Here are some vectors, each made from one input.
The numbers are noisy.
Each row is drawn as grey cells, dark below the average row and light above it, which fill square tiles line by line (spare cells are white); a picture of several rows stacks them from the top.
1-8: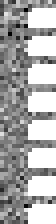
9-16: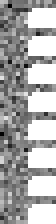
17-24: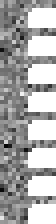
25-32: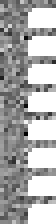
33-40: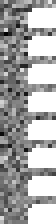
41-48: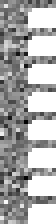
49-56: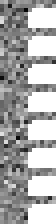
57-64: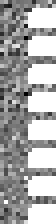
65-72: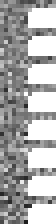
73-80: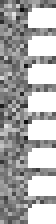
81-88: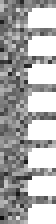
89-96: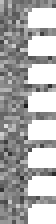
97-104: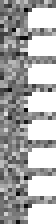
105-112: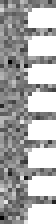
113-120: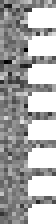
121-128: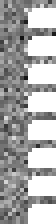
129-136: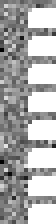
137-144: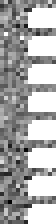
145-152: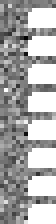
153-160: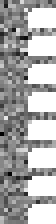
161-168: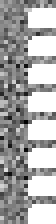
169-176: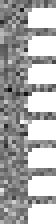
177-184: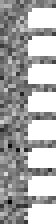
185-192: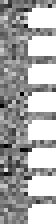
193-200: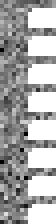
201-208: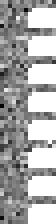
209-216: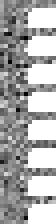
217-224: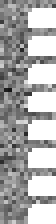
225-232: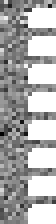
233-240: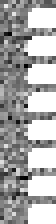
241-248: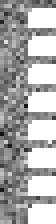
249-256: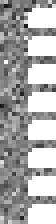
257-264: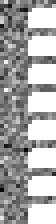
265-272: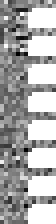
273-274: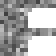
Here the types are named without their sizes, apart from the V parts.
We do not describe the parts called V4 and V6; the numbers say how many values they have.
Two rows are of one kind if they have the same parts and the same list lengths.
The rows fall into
3 kinds.
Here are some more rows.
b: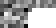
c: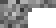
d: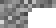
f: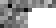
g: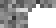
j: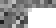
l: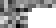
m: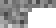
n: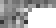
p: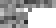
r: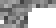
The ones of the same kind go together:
b, f, l
c, g, j
d, m, n, p, r

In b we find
a label, a node of a tree and a value of V4.
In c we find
a point on a line, a node of a tree and a value of V6.
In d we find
a point on a line, a node of a tree and three true/false values.
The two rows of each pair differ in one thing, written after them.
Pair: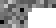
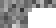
the value of V6
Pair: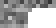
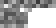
the place on the line
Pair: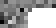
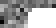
the node of the tree
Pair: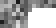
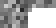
the node of the tree
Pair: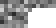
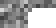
the value of V6
